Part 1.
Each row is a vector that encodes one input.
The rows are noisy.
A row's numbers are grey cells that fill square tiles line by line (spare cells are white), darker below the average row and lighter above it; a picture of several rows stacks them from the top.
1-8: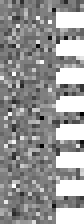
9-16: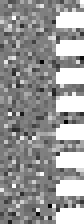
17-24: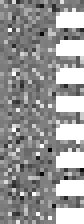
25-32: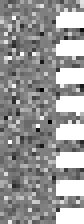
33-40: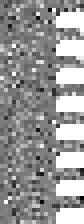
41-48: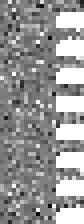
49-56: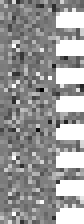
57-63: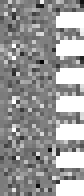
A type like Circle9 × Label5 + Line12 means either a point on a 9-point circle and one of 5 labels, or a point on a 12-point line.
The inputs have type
(Circle6 + Unit) × Line7.
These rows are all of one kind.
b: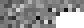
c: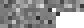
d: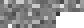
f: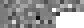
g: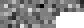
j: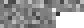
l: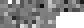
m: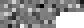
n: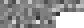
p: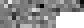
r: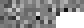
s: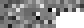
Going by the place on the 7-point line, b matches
r and s.
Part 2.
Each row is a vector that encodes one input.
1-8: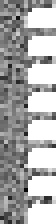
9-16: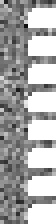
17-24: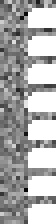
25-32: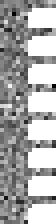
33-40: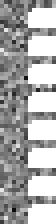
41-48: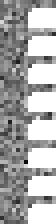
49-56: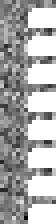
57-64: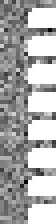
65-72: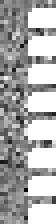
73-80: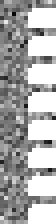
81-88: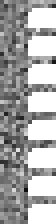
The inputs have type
Label7 + Tree12.
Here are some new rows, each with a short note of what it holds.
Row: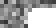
one of 7 labels
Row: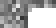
a node of a 12-node tree
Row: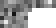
a node of a 12-node tree
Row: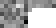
a node of a 12-node tree
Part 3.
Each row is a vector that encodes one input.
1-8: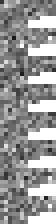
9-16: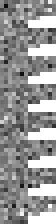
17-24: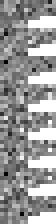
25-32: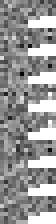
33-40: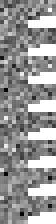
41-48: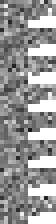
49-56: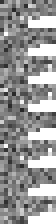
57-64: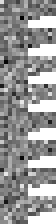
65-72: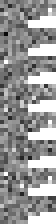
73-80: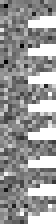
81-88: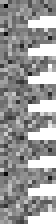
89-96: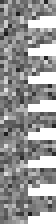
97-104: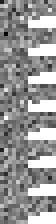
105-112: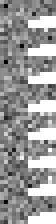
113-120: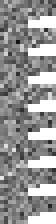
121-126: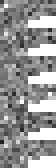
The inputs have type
Circle6 × Line13.
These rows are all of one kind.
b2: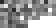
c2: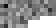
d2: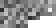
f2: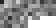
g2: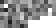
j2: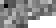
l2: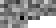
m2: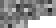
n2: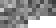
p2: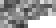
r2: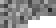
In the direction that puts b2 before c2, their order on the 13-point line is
g2, p2, b2, d2, j2, f2, m2, c2, r2, n2, l2.
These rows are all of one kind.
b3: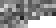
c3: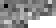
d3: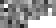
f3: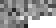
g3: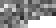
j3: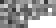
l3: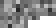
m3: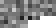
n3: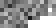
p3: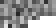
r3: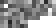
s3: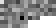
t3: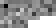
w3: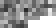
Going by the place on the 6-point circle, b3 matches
g3, l3, p3 and r3.
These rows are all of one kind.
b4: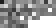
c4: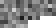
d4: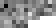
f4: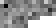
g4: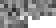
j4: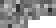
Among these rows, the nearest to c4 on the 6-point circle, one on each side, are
f4 and j4.
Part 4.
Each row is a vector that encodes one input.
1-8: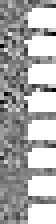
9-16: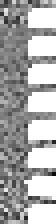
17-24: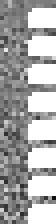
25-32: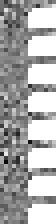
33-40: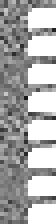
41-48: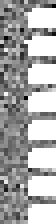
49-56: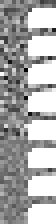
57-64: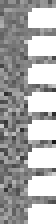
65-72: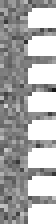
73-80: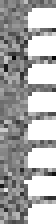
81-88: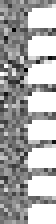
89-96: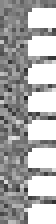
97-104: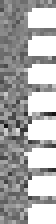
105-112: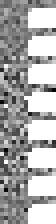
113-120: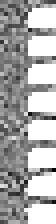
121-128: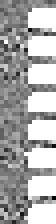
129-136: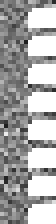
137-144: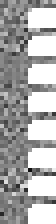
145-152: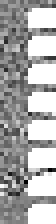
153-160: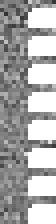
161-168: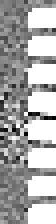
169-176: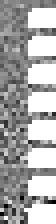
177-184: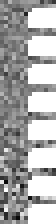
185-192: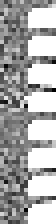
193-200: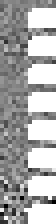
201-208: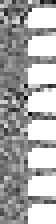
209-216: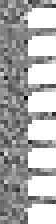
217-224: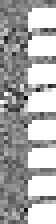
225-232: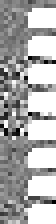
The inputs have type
List2(Line17).
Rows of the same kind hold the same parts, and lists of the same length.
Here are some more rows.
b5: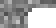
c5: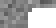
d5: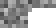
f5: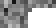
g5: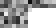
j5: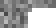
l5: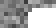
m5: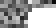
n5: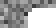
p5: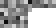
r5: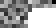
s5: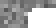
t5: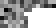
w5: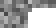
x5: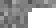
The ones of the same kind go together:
b5, d5, j5, l5, w5
c5, g5, m5, n5, p5, r5, s5, t5, x5
f5

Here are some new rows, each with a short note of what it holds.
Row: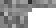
a list of two items
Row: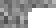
a list of two items
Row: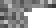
a list of one item
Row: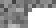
the empty list
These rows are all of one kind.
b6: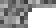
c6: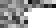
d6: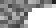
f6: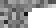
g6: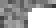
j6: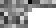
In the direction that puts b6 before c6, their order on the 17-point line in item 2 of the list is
b6, c6, d6, g6, f6, j6.
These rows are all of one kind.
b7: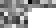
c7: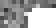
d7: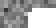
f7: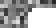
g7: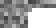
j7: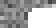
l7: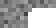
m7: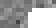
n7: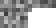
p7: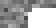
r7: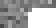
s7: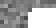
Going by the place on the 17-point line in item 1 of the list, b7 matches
c7, j7, p7 and s7.
